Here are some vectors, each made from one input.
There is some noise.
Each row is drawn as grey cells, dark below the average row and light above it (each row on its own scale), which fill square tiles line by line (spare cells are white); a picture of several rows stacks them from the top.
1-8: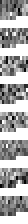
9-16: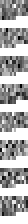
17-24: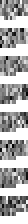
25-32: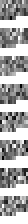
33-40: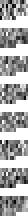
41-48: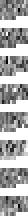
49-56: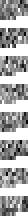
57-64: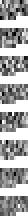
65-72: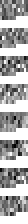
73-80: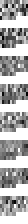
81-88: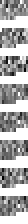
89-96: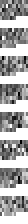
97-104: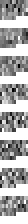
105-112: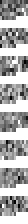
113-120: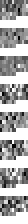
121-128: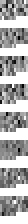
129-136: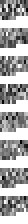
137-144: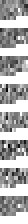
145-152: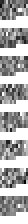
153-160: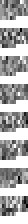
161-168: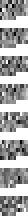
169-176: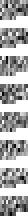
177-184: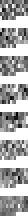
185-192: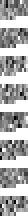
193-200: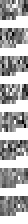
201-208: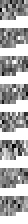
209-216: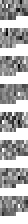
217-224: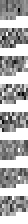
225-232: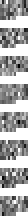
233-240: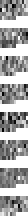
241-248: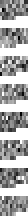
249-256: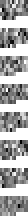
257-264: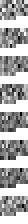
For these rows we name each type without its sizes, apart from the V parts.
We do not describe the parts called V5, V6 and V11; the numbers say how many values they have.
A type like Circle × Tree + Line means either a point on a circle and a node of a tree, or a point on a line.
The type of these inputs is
((Bool × Bool × Bool + V11) × V6 + List(Circle)) × V5.
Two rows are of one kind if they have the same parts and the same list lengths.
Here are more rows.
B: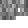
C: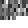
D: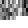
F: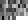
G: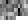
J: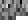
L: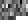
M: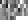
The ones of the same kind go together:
B
C, D, F
G
J, L
M

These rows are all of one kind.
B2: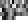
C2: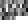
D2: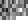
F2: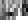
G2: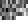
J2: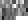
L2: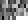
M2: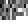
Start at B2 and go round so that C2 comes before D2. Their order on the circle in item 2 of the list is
B2, J2, G2, L2, C2, M2, D2, F2.
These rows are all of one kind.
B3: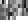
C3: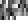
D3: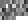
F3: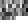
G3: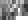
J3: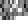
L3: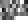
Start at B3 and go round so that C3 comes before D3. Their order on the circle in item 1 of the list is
B3, L3, J3, G3, C3, D3, F3.
